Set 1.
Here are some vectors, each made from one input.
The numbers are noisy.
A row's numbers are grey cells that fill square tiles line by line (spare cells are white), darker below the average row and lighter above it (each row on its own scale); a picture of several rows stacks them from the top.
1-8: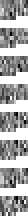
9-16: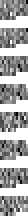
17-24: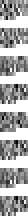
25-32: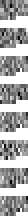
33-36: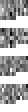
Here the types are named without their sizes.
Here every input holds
either a fixed value, or three true/false values.
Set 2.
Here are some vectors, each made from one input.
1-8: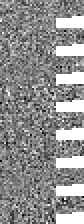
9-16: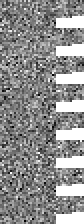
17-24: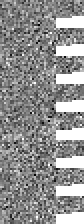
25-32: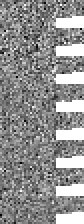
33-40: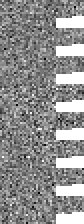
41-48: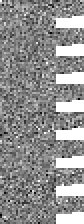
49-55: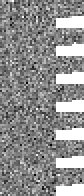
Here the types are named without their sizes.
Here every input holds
either a fixed value, or a node of a tree.
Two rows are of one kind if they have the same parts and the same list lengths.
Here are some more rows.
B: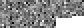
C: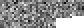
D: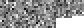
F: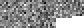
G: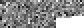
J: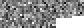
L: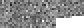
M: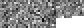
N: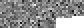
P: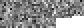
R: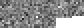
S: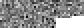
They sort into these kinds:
B, D, G, L, M, N, P, R, S
C, F, J

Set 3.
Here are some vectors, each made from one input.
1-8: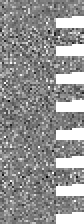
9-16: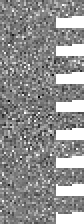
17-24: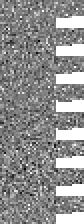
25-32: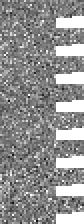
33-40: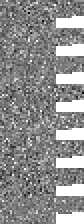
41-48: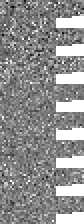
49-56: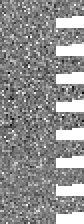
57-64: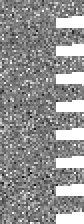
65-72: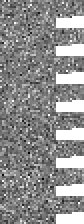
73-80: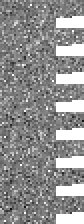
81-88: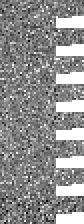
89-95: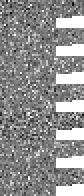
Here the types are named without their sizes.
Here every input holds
a node of a tree.
